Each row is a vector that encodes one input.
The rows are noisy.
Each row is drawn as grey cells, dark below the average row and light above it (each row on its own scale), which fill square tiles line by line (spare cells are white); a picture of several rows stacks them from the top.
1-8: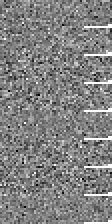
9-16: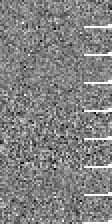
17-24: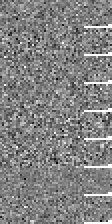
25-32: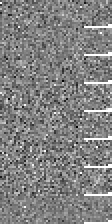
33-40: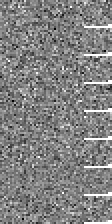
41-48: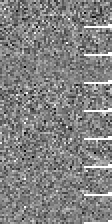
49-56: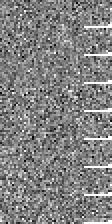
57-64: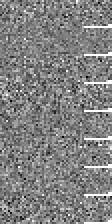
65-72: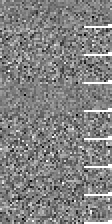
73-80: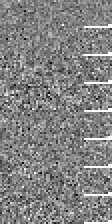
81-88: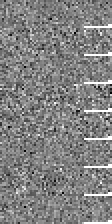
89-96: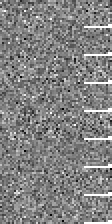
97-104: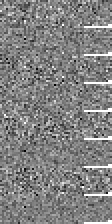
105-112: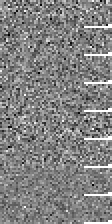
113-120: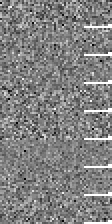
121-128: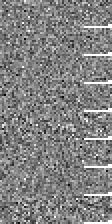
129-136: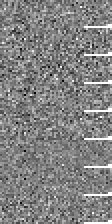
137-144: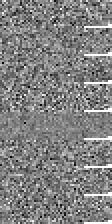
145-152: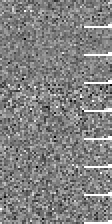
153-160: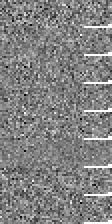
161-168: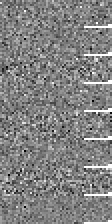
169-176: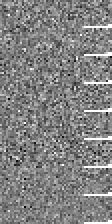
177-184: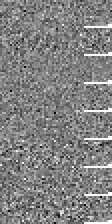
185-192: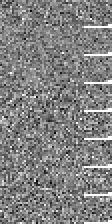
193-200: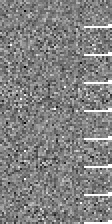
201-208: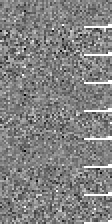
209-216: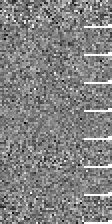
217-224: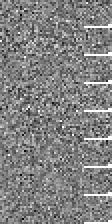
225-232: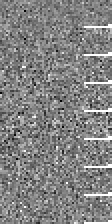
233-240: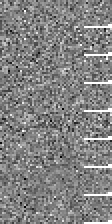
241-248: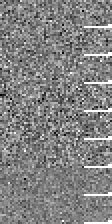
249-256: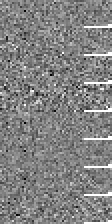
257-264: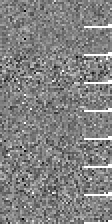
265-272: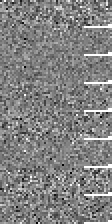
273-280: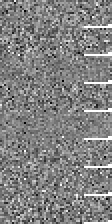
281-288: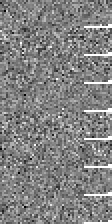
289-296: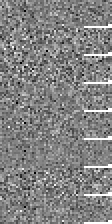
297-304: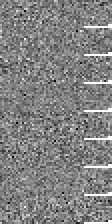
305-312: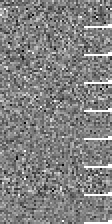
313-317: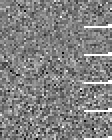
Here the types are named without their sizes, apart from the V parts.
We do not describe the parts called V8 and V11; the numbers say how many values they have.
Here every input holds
a label, a true/false value and a value of V8, together with either a fixed value, or a label and a value of V11.
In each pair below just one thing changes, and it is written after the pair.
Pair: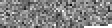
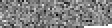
the true/false value
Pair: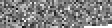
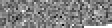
the value of V11
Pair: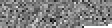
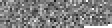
the value of V8
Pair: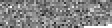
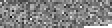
the true/false value
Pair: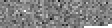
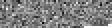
one of the two labels
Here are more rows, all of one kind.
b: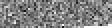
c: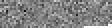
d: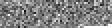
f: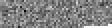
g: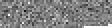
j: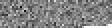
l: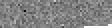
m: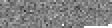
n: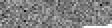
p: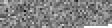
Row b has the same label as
c and g.
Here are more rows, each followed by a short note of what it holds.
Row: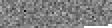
a label, a true/false value and a value of V8
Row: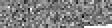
two labels, a true/false value, a value of V8 and a value of V11
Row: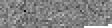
a label, a true/false value and a value of V8
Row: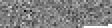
a label, a true/false value and a value of V8
